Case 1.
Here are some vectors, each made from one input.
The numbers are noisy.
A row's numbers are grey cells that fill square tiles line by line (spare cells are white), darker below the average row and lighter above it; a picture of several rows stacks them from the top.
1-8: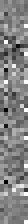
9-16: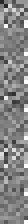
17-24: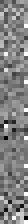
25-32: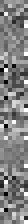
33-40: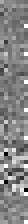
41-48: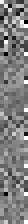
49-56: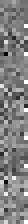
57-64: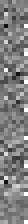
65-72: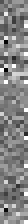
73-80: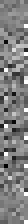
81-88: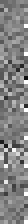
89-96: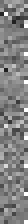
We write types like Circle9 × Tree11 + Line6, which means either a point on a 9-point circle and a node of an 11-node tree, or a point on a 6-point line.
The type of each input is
Line14.
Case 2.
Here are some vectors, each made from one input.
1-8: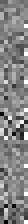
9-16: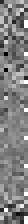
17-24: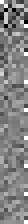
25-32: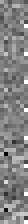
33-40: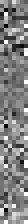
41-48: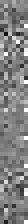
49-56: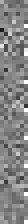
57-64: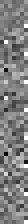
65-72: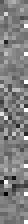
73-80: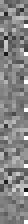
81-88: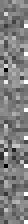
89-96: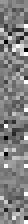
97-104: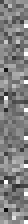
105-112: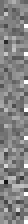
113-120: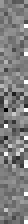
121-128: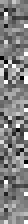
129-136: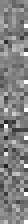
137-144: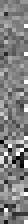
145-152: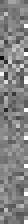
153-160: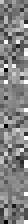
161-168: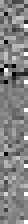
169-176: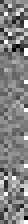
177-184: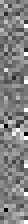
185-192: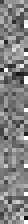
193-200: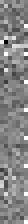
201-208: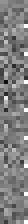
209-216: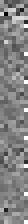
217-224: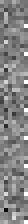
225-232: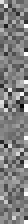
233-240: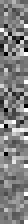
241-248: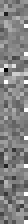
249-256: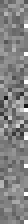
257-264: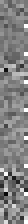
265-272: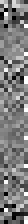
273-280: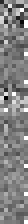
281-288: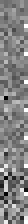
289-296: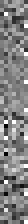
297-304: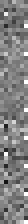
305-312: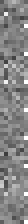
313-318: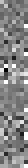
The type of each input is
Label8.
